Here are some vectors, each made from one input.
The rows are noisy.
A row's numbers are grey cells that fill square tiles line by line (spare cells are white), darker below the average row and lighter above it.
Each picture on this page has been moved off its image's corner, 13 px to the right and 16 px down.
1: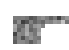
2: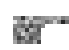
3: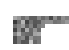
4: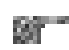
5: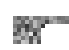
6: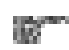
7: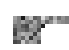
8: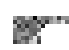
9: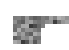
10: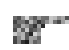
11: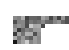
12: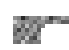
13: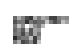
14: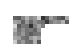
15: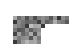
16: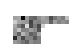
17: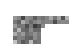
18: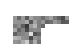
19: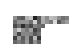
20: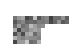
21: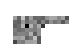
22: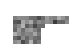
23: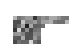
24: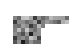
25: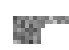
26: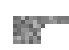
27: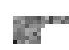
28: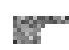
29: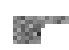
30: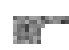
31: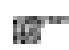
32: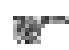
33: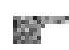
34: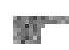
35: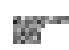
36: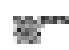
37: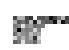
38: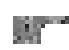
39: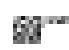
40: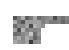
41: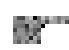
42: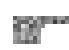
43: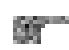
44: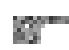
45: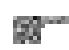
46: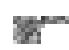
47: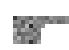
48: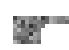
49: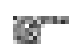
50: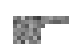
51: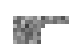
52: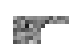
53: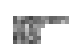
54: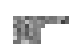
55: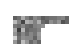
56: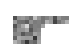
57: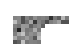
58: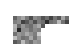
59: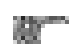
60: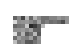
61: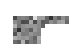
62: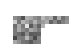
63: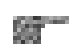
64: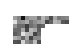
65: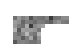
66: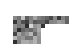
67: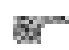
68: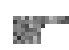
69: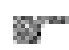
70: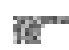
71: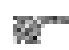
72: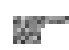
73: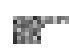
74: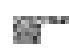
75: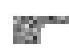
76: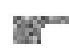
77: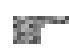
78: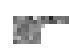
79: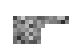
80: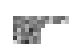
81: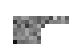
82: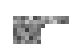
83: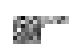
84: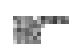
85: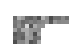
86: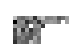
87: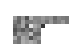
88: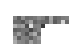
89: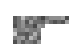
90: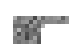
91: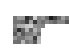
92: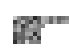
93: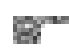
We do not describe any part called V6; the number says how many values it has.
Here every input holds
three true/false values, together with either a point on a 5-point line, or a value of V6.
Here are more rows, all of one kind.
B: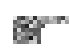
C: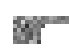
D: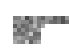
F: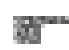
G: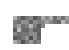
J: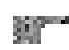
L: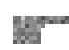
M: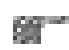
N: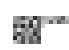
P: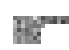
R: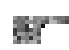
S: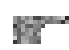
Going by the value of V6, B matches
D, M and N.
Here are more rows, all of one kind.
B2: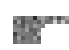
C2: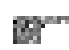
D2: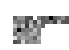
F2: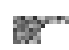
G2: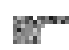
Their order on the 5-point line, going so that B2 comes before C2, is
B2, F2, G2, C2, D2.
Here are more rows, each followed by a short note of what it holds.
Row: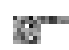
a point on a 5-point line and three true/false values
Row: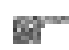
three true/false values and a value of V6
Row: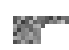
a point on a 5-point line and three true/false values
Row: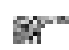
three true/false values and a value of V6
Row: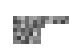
three true/false values and a value of V6
